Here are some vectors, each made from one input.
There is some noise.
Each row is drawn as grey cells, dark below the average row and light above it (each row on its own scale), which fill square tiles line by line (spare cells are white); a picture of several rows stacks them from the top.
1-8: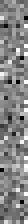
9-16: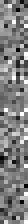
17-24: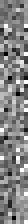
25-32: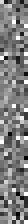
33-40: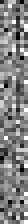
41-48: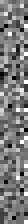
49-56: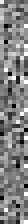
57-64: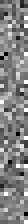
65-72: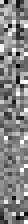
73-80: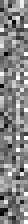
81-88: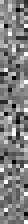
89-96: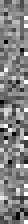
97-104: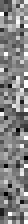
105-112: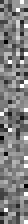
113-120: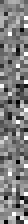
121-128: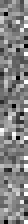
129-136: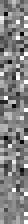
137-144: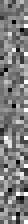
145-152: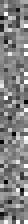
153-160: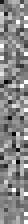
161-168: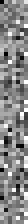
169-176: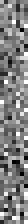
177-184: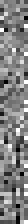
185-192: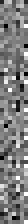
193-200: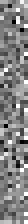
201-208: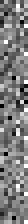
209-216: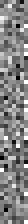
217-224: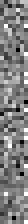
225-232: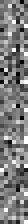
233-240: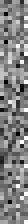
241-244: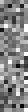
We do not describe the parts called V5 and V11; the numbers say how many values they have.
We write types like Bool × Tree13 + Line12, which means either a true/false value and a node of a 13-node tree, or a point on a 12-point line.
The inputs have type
Bool × Label7 × V5 × V11 + Unit.
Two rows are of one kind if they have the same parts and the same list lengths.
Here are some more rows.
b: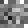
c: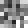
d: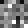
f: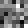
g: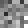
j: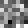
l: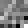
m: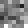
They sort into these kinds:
b, c, d, f, g, l, m
j

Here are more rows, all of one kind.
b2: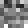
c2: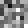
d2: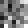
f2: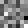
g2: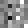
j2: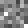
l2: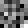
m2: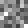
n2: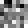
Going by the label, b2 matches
d2, f2 and l2.
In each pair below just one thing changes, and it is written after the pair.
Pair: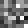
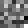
the value of V5
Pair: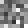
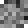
the true/false value
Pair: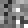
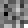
the value of V11
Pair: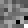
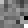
the value of V5
